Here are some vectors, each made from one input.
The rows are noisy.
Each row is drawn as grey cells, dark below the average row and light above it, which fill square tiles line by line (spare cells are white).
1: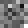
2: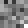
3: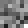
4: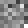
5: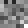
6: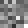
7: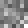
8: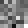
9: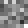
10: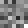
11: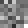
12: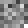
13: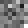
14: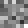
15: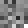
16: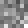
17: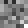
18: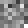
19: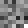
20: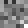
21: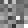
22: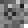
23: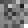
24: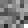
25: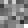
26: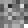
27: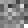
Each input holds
three true/false values.
